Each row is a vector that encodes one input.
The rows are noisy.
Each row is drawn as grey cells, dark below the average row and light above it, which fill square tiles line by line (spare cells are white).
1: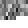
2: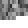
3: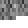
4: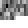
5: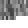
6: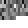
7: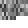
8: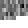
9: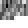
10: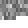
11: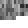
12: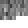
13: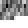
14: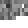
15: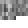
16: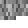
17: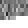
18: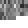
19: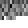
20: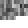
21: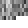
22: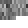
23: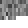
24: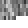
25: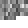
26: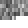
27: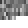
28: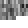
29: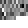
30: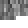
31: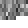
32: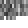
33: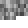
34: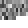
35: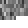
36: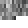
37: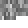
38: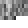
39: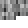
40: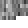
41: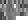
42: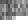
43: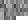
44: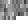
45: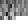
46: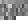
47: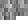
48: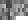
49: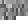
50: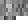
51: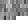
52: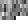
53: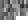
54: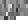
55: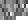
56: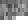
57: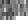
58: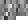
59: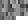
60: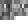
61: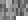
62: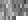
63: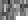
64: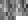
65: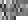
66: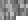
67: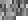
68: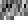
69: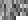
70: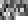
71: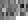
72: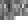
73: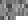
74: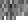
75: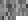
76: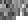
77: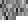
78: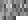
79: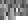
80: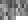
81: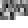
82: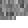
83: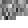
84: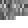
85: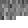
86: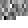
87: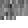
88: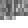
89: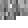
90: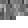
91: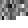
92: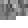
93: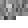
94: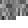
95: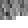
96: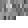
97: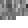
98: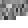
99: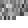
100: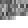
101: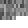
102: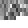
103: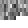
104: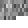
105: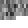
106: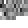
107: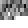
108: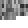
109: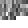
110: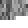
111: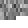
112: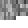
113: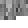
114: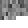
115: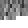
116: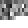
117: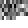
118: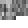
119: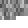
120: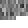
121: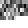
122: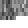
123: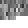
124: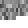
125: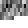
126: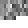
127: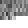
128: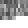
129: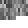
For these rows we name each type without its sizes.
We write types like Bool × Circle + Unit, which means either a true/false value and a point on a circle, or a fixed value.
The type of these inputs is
List(Bool × Line).
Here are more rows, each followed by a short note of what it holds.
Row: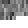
a list of two items
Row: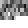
the empty list
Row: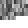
a list of two items
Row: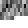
the empty list
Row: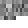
a list of one item
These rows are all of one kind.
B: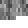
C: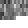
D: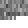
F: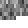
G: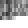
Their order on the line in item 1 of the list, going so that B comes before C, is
B, C, G, F, D.
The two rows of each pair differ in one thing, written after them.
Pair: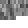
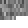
the true/false value in item 2 of the list
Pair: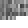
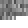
the place on the line in item 2 of the list
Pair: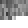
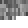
the place on the line in item 2 of the list
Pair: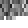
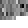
the place on the line in item 2 of the list
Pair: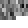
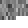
the true/false value in item 1 of the list
